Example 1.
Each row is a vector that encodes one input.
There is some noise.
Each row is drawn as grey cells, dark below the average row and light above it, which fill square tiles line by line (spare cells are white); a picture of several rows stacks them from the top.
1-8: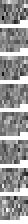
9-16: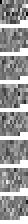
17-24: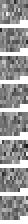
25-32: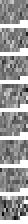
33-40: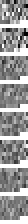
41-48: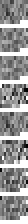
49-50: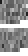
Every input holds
a point on a 6-point circle.
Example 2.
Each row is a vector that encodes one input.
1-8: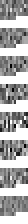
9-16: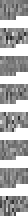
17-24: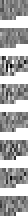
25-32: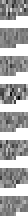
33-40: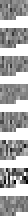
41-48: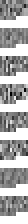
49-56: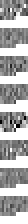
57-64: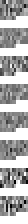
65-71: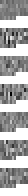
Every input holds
one of 7 labels.
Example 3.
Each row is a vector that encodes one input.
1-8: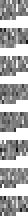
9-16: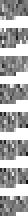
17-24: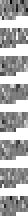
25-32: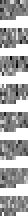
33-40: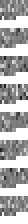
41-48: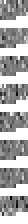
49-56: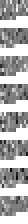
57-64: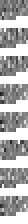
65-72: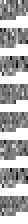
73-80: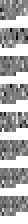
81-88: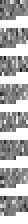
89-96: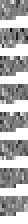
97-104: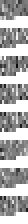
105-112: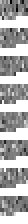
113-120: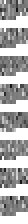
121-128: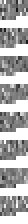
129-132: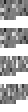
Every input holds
four true/false values.
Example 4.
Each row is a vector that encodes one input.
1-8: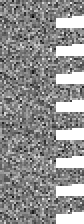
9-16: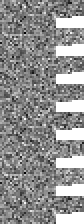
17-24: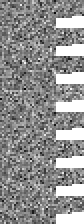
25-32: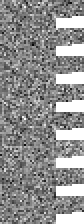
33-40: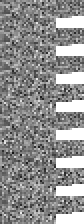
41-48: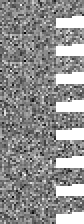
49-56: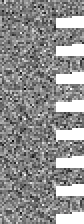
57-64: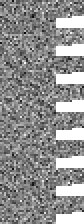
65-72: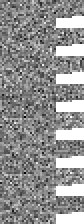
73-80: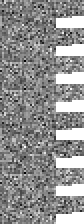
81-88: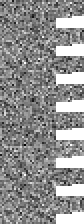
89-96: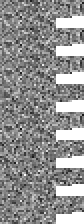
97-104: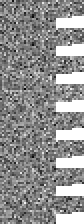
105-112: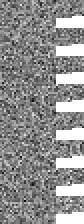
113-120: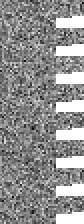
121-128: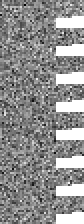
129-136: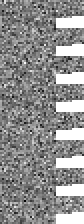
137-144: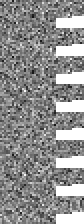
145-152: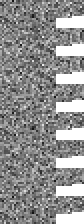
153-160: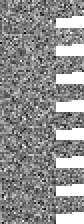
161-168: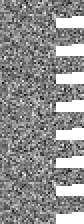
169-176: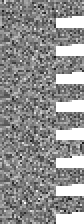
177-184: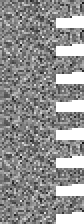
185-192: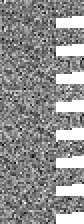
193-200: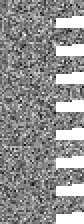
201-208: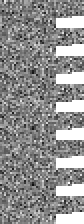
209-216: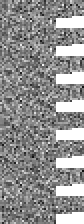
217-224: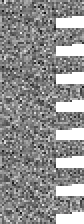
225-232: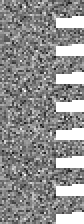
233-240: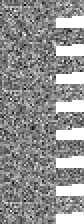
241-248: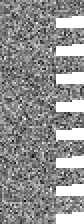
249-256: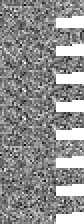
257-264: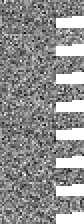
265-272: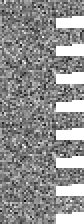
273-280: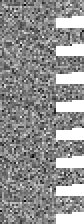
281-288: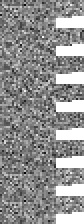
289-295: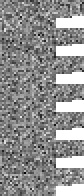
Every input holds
one of 8 labels.
